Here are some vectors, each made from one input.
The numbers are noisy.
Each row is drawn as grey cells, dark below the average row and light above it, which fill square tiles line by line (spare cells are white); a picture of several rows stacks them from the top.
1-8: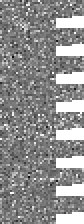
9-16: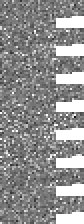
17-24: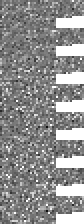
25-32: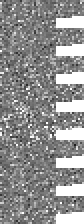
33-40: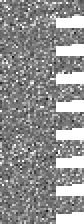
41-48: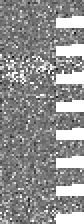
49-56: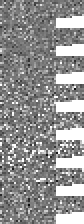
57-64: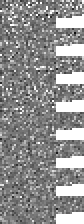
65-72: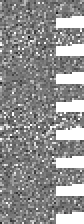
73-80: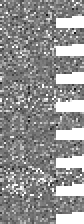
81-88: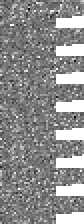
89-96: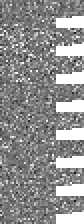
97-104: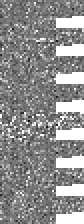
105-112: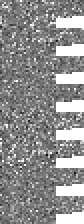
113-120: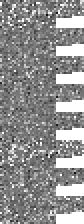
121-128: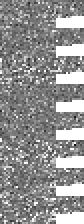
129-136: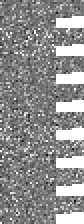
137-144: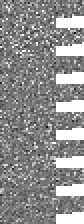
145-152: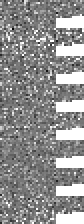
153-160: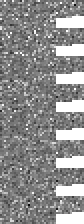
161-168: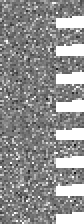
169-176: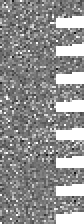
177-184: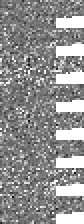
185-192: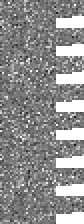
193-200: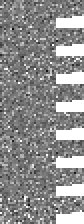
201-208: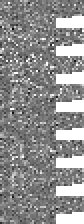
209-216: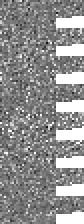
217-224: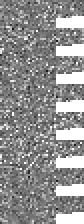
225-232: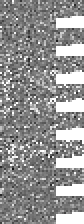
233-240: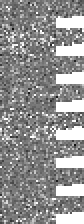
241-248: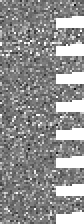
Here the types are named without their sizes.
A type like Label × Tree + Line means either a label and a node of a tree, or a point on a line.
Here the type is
Bool × Bool × Bool × Bool.
